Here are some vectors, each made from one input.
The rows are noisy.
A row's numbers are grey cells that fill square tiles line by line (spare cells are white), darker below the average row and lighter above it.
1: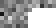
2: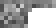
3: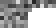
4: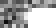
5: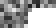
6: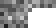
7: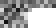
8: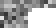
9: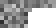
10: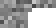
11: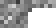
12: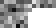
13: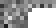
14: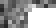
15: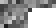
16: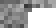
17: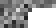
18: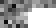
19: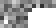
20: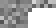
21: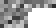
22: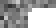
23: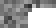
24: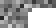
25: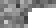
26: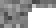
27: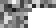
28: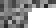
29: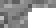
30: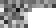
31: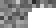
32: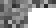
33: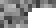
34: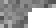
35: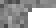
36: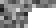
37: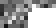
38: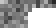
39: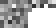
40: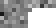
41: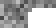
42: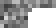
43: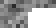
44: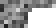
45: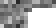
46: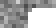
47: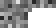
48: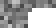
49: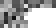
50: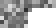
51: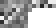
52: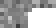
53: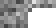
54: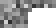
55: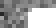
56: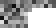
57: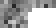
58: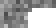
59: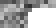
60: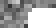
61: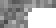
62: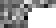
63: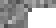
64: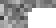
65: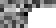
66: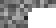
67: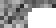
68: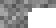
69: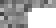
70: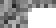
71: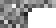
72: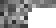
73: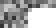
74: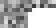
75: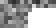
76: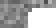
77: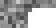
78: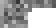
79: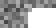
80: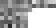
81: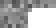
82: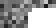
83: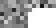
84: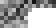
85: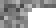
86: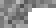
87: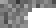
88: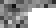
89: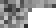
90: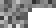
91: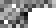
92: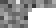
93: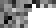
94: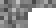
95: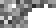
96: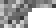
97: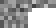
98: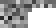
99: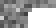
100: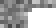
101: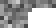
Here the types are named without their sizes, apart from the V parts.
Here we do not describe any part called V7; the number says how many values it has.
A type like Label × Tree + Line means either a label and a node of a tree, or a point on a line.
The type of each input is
Bool × (Tree + Unit) × V7.
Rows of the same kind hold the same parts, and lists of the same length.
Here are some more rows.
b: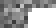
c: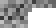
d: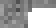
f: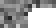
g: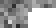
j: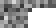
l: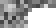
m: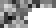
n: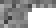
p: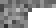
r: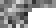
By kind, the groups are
b, d, f, g, l, m, n, p
c, j, r

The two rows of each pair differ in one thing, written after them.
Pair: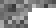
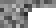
the true/false value
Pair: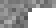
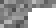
the value of V7
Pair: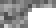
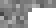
the true/false value
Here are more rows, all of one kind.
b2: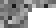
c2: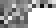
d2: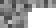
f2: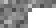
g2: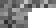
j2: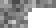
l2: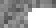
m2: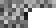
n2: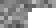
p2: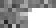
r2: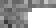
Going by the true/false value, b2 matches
g2, p2 and r2.
